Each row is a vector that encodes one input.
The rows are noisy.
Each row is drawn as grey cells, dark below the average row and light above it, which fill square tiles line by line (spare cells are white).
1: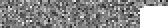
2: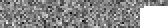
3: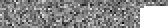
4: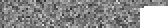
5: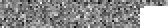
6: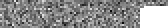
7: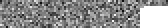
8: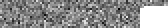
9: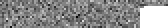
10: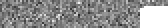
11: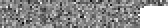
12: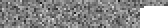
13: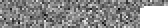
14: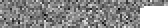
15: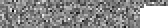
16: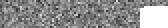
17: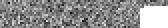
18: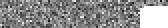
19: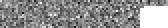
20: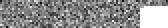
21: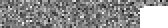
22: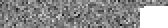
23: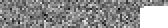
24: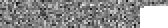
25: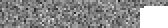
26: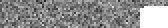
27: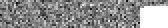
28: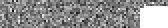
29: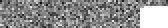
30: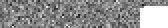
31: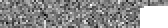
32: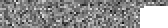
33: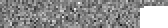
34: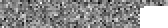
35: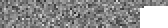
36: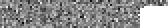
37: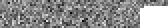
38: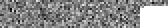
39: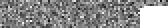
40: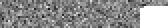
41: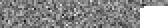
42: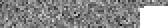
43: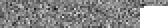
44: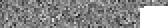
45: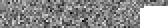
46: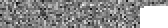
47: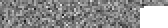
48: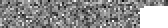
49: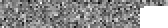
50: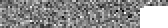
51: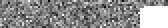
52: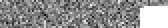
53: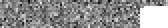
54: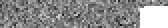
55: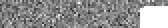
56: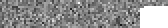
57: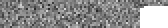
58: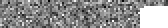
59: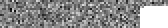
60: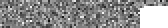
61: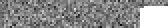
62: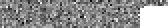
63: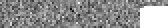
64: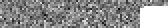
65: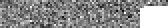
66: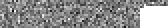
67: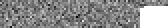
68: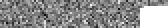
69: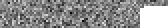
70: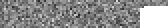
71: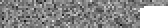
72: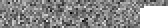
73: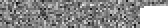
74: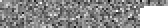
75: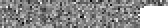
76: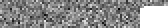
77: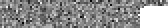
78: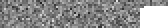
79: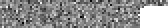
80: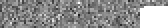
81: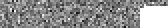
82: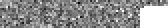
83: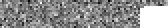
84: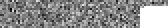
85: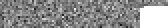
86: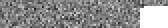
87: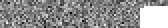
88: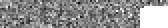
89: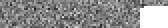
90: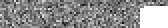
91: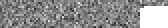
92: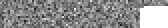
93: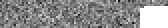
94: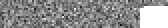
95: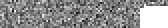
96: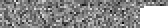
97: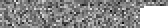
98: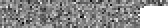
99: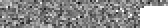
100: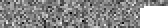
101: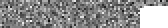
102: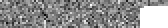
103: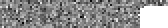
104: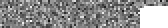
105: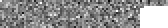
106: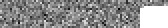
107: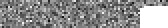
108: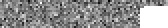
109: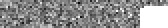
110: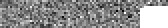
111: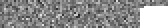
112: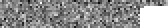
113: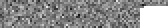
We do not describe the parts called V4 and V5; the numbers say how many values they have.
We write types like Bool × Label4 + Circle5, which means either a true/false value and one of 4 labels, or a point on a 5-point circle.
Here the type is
Bool × Bool × Bool × Bool + (Line6 + V4) × V5.
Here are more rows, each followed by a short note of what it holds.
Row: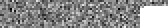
four true/false values
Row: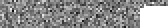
four true/false values
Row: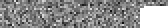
four true/false values
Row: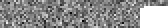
four true/false values
